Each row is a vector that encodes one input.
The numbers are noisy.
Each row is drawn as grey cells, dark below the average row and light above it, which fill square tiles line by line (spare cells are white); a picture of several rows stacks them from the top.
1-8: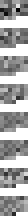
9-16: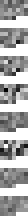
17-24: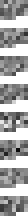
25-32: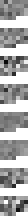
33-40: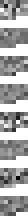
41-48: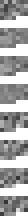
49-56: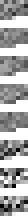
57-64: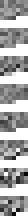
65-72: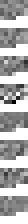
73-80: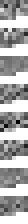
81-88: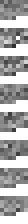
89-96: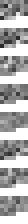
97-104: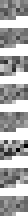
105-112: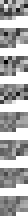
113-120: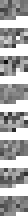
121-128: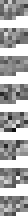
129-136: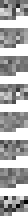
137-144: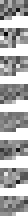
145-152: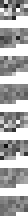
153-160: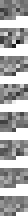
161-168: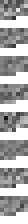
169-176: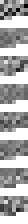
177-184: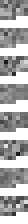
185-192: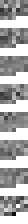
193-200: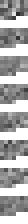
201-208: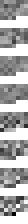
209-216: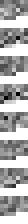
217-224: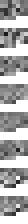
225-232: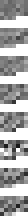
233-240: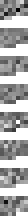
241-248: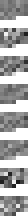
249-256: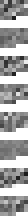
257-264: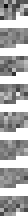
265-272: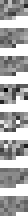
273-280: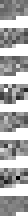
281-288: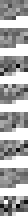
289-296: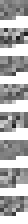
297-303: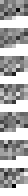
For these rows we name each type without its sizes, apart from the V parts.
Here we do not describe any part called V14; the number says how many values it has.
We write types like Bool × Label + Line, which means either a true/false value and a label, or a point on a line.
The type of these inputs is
Bool × Bool × Bool × (Line + V14).
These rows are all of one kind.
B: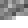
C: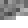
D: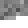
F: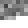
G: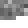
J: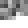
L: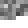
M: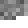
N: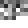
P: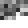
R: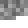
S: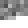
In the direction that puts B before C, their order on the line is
R, F, L, D, N, S, B, J, M, G, P, C.
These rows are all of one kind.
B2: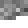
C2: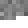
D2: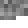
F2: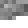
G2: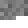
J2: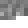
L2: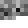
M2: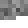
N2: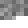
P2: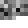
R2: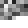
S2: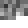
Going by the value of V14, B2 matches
F2, L2 and M2.
